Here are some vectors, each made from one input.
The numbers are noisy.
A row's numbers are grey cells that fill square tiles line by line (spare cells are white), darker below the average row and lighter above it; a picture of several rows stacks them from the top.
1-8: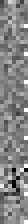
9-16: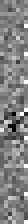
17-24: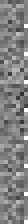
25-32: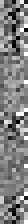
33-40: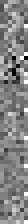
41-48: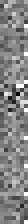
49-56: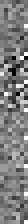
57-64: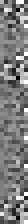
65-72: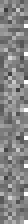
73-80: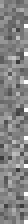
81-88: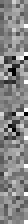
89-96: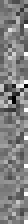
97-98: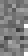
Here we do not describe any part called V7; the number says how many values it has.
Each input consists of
a true/false value, together with either a point on a 6-point circle, or a value of V7.
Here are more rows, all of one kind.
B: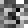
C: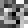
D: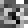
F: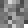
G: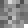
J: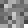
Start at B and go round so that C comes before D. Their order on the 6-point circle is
B, J, F, G, C, D.
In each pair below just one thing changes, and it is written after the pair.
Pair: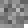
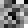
the true/false value
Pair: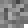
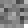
the value of V7
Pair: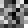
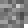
the true/false value
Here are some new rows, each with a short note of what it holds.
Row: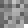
a point on a 6-point circle and a true/false value
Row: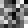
a true/false value and a value of V7
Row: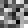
a point on a 6-point circle and a true/false value
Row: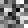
a point on a 6-point circle and a true/false value
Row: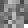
a point on a 6-point circle and a true/false value
